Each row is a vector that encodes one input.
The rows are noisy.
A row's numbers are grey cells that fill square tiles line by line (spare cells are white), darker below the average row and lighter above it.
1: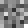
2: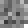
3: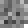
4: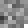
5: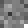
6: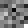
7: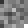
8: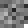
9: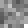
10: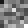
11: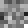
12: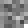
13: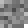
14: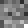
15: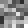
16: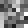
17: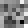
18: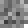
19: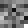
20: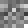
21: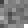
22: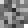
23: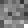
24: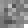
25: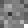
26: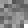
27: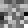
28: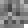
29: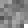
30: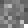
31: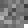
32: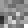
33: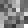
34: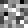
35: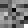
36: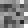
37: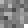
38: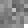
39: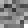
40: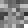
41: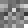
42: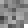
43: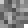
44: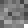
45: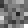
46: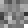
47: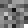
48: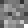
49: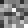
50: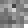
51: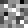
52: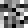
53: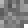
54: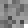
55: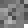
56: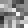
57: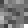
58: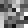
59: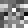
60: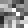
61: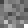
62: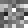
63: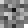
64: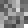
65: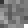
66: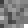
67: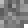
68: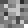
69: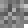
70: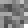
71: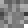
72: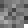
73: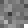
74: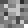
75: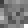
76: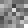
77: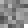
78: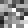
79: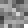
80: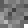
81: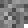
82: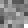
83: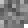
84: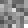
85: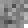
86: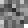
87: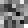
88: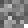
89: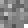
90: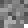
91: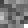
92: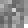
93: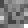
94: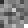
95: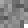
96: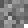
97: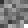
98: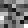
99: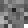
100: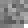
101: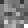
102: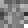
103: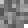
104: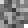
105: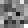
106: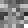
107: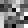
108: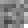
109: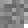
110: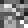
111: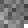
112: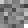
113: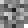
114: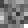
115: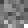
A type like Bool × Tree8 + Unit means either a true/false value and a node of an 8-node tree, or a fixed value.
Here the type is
List3(Line5).
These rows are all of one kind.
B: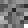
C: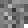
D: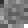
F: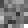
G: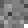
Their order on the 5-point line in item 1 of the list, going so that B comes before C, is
F, D, B, G, C.
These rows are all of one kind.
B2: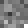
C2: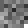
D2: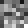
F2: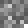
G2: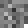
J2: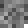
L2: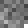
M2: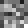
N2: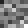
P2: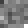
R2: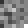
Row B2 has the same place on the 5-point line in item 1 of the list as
C2, D2, L2 and M2.
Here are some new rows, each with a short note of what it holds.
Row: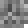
a list of one item
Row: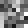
the empty list
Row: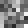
the empty list
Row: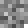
a list of three items
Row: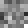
a list of one item
